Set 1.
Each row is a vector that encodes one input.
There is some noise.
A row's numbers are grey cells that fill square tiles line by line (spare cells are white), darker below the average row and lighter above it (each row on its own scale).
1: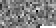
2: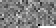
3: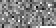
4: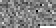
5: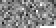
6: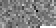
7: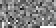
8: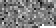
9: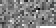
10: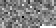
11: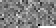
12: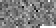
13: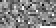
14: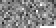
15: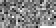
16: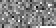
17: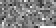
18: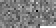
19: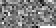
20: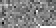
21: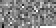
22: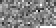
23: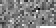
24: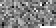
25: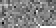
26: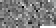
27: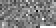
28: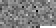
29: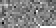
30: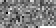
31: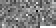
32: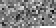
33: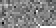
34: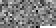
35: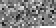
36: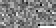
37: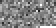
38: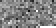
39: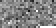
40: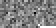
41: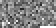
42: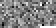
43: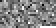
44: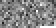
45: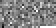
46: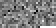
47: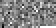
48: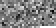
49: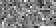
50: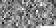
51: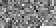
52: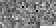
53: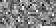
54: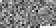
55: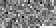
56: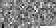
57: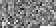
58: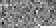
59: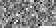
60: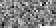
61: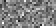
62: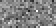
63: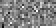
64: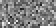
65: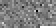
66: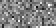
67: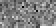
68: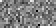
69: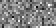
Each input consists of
one of 10 labels, together with either a fixed value, or a node of a 7-node tree.
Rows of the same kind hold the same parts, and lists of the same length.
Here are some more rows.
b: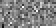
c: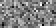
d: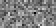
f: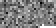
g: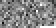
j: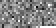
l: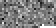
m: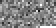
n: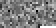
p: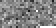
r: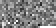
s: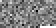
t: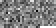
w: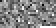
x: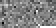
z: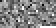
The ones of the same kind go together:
b, c, g, j, m, p, w, x, z
d, f, l, n, r, s, t

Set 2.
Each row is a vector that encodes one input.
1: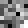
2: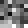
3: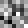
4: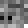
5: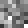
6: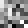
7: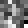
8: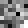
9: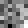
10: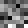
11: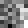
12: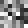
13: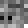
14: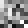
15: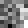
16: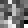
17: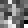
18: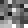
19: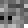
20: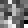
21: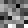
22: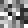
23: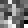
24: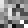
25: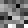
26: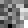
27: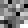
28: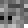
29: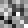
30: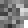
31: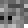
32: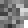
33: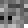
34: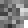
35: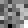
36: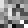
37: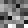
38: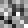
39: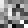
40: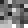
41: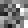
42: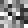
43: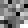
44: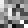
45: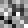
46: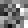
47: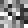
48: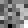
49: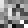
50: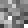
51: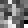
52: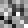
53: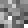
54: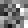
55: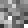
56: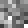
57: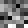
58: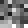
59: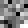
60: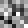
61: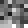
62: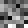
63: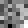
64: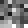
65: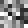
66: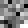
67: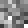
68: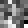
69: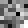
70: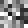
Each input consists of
either a point on a 6-point line, or three true/false values.
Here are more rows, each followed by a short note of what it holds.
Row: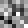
three true/false values
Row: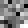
a point on a 6-point line
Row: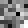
a point on a 6-point line
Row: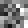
a point on a 6-point line
